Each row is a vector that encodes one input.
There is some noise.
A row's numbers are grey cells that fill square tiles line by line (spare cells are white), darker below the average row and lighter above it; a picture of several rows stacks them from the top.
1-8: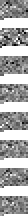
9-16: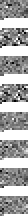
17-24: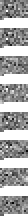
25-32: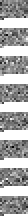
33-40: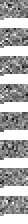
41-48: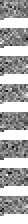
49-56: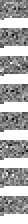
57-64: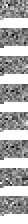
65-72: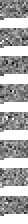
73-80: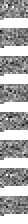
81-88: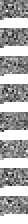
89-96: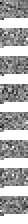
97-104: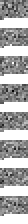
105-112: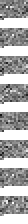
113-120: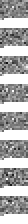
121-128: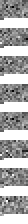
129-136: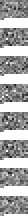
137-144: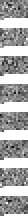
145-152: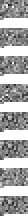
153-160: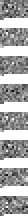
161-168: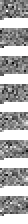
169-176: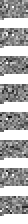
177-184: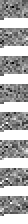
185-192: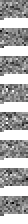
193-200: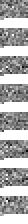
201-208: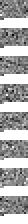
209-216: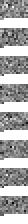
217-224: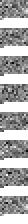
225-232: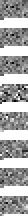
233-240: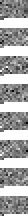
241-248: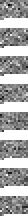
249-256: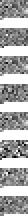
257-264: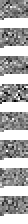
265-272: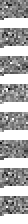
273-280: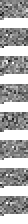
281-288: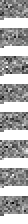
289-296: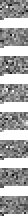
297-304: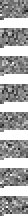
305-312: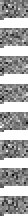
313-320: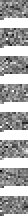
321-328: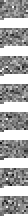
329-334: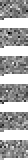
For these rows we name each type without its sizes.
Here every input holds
a list of points on a line.
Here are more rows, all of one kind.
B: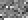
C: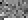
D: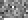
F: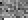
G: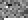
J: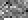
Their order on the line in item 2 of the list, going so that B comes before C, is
G, J, B, F, C, D.
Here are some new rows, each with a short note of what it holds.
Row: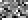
the empty list
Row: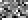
the empty list
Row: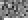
a list of one item
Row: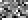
the empty list
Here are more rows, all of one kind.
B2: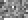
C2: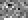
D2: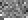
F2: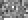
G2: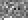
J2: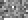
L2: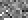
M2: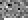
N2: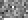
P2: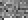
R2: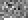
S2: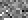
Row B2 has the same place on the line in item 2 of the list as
D2, J2, L2 and S2.
